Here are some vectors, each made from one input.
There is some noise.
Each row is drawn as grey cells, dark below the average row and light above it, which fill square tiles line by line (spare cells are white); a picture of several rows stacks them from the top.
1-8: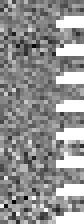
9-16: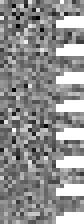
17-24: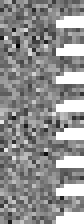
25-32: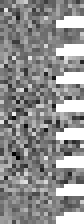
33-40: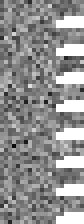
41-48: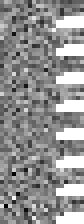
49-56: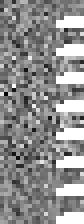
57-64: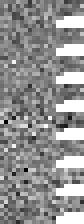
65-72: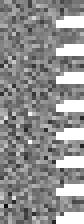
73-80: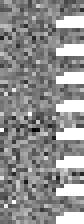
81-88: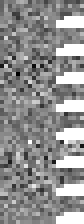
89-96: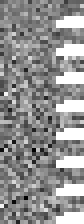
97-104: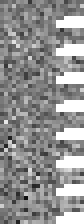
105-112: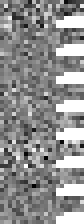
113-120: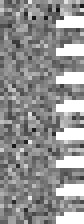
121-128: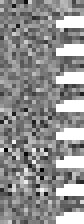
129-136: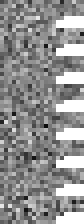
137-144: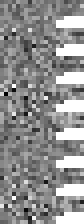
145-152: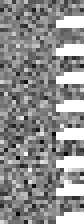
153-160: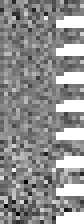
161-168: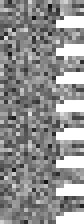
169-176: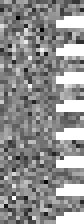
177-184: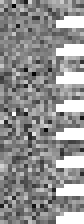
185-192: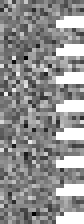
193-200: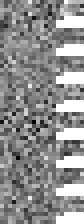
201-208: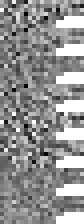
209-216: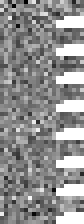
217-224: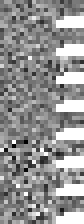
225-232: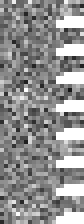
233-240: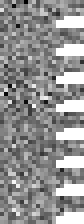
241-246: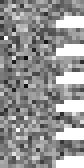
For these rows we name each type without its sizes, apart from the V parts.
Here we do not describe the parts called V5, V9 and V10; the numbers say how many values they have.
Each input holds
either a value of V5, a value of V9 and a value of V10, or a list of points on a line.
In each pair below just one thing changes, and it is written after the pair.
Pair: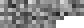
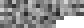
the value of V9
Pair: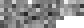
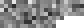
the value of V10
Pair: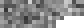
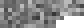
the value of V10
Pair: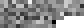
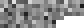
the value of V9
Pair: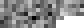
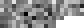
the value of V10
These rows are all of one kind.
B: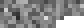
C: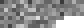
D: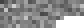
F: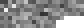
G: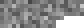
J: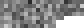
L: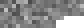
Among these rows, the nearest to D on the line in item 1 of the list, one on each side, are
F and G.
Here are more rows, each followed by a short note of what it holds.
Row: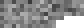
a list of two items
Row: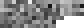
a value of V5, a value of V9 and a value of V10
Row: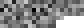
a list of one item
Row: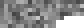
a list of three items
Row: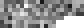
the empty list
